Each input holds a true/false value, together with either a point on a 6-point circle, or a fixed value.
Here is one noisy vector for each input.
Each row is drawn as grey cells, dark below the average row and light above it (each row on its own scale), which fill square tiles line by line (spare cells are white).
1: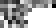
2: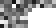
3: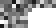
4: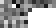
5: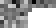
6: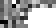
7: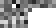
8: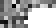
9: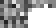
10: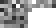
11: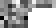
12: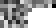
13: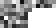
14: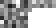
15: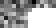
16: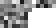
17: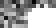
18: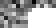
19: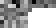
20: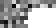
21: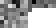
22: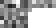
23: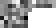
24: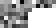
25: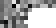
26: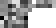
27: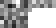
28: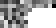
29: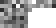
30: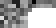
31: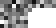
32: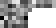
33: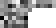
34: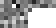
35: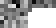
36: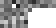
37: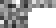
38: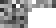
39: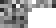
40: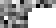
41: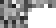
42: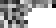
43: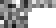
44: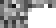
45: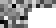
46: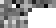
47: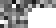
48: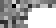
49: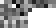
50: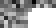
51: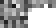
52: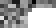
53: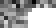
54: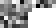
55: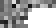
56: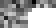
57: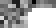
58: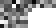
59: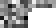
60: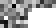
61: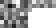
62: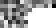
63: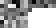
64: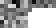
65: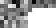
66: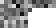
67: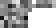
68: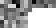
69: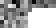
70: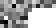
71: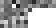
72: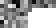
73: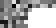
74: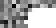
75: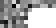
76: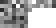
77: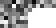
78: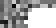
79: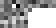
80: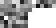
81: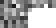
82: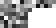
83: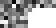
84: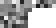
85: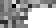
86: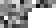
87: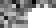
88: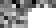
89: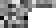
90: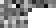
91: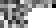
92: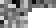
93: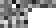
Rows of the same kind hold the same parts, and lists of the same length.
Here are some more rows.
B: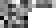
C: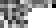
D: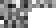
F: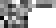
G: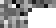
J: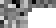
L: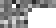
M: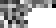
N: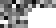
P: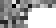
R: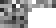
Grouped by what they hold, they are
B, D, F, G, J, L, N, P
C, M, R

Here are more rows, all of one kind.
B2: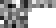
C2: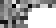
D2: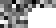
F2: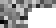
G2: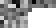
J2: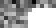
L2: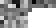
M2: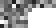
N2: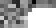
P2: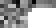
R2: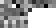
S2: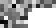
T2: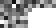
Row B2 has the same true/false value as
C2, F2 and S2.
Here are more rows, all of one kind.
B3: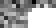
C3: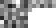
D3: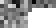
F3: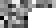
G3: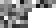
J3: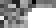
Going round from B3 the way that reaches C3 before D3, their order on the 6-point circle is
B3, C3, F3, G3, D3, J3.
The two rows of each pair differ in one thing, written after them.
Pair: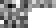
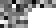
the true/false value
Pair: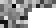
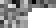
the true/false value
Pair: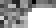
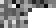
the place on the 6-point circle
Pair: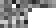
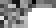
the place on the 6-point circle
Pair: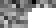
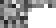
the true/false value
